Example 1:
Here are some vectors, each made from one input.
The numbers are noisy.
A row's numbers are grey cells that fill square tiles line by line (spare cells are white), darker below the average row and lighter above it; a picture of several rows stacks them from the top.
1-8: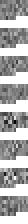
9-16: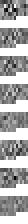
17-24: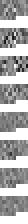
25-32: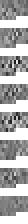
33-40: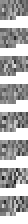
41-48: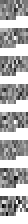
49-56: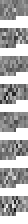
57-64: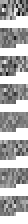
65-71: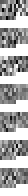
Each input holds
a node of a 14-node tree.
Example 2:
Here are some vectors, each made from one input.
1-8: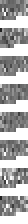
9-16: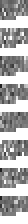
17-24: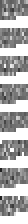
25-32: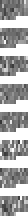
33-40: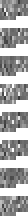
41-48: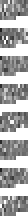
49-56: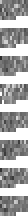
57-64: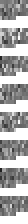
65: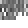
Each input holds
four true/false values.
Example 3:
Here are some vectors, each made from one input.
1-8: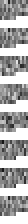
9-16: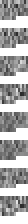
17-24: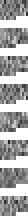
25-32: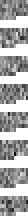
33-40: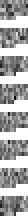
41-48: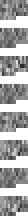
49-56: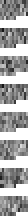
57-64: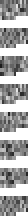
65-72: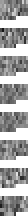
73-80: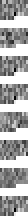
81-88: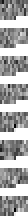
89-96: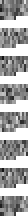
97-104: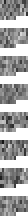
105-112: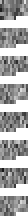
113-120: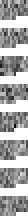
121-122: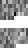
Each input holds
one of 12 labels.
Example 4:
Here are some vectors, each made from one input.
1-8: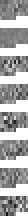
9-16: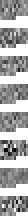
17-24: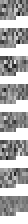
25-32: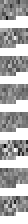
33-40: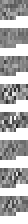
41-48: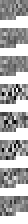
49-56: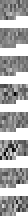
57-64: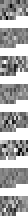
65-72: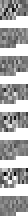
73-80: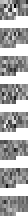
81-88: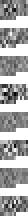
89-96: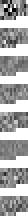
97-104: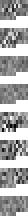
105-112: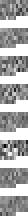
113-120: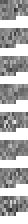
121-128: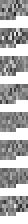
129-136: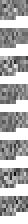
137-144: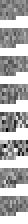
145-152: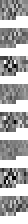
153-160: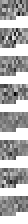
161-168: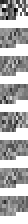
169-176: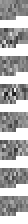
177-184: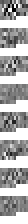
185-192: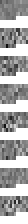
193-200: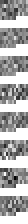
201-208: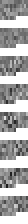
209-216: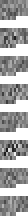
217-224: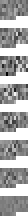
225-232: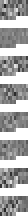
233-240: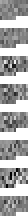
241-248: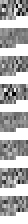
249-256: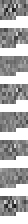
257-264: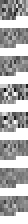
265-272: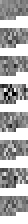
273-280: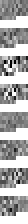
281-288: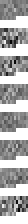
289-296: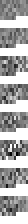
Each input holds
a node of a 14-node tree.
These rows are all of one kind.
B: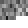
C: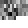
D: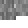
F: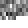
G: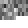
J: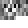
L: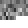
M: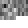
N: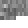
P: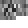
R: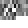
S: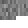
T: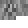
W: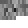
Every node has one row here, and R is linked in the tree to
B, F, G, L, M and P.
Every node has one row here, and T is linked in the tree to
L.
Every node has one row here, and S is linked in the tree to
G.
